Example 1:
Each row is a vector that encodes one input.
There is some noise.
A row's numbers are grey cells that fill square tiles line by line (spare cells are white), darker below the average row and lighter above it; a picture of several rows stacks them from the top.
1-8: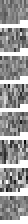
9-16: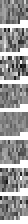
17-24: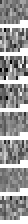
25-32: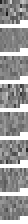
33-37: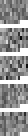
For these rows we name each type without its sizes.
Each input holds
a label and a true/false value.
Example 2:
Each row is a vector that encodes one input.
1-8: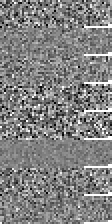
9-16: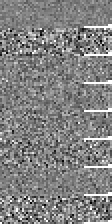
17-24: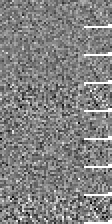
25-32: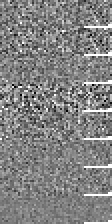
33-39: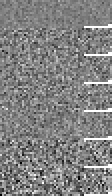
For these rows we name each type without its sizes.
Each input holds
a label and a true/false value.
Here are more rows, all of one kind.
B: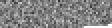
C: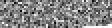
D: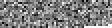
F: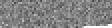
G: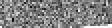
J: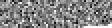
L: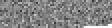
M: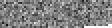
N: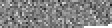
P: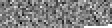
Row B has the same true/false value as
C and N.
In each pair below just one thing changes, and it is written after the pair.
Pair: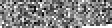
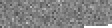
the label
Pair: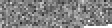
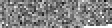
the true/false value
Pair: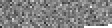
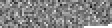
the label
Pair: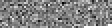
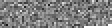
the true/false value
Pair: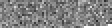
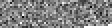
the label
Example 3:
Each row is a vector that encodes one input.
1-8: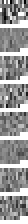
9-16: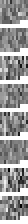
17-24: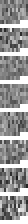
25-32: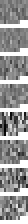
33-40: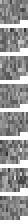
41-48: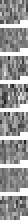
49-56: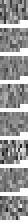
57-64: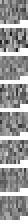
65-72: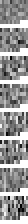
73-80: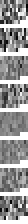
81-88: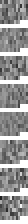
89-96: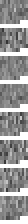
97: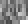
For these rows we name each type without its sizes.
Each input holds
a label and a true/false value.
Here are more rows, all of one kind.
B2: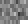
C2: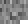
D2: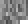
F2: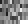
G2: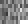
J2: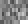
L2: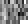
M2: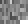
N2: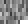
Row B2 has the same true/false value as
D2 and L2.
